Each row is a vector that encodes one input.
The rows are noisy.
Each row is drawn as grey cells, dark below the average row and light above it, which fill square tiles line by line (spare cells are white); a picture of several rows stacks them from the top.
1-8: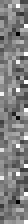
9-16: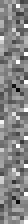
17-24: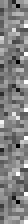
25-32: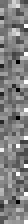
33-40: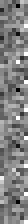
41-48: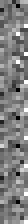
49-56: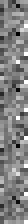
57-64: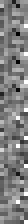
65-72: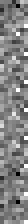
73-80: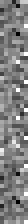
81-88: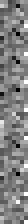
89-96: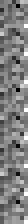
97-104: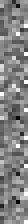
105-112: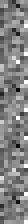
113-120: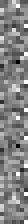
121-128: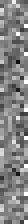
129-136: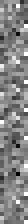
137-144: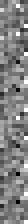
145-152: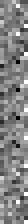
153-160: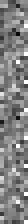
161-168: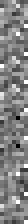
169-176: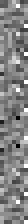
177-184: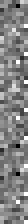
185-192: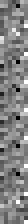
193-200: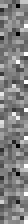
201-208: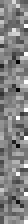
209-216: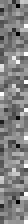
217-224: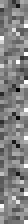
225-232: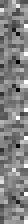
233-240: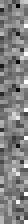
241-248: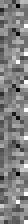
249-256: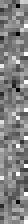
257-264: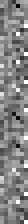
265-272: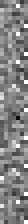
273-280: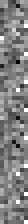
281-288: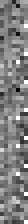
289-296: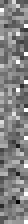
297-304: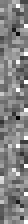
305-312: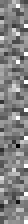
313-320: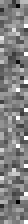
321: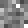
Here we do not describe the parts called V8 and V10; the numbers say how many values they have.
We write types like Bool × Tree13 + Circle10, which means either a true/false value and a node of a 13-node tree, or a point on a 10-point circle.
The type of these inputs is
Bool × Bool × Bool × Bool × Line7 + Line9 × (Line9 + V8 × V10).
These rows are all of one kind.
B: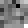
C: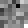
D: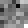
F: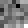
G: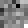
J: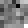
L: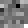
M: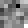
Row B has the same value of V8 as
F and L.
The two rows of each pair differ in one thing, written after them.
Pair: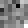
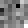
the value of V10
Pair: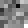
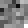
the place on the 9-point line
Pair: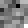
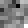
the value of V8
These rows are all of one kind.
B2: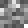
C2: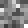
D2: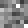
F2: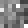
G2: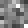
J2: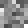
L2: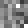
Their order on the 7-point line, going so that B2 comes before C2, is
J2, B2, C2, G2, D2, L2, F2.
